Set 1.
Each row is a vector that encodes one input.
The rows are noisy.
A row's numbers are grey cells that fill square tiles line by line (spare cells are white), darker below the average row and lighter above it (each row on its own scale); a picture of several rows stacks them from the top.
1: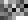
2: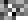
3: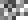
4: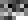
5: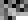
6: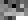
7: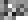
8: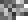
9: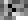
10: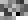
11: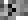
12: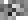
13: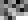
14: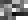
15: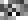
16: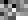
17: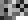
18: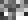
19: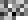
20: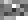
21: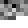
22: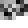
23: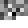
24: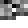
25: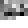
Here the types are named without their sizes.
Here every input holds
a label.
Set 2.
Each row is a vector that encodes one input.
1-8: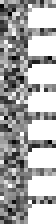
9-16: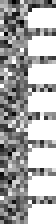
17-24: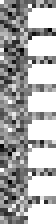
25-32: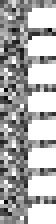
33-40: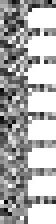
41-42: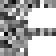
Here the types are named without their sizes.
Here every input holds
a point on a line.
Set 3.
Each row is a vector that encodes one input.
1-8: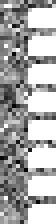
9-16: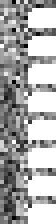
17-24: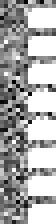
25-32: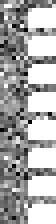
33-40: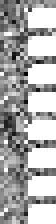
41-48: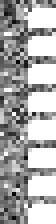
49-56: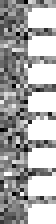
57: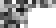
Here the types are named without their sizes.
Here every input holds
a point on a line.
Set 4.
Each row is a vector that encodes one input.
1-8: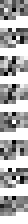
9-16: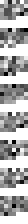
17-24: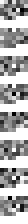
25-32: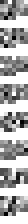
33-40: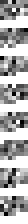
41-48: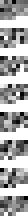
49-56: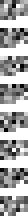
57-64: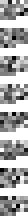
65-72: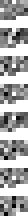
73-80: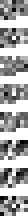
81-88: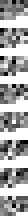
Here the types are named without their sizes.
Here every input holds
three true/false values.
